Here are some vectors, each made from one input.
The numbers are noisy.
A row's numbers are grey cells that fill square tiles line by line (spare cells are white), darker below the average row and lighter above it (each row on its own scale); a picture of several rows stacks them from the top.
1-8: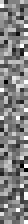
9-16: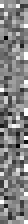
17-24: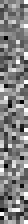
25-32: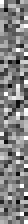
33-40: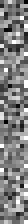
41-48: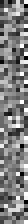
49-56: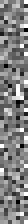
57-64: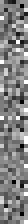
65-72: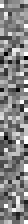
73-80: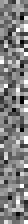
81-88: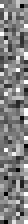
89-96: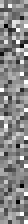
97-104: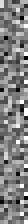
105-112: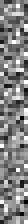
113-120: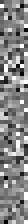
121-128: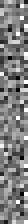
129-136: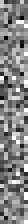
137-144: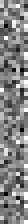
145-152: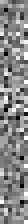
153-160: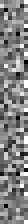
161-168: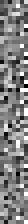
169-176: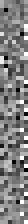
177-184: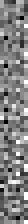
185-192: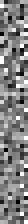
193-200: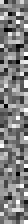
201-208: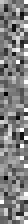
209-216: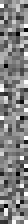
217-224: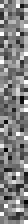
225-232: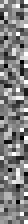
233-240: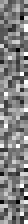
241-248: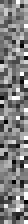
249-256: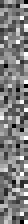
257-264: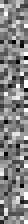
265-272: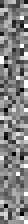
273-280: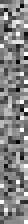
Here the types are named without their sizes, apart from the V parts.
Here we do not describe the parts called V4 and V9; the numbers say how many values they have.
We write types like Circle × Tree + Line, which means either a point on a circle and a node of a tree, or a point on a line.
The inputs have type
(Bool × Bool × Bool × Bool + Unit) × V9 + Line × V4.
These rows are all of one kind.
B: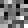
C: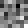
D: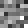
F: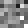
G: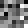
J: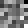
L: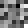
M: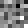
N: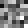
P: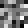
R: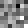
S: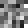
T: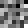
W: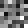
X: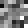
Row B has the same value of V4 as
F, M, S and T.
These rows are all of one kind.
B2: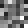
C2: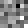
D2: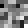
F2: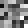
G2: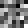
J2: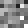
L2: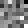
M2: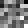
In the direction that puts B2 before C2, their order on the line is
D2, F2, G2, M2, B2, L2, C2, J2.
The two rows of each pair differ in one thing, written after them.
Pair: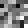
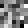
the value of V4
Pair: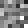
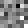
the value of V4
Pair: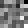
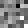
the place on the line
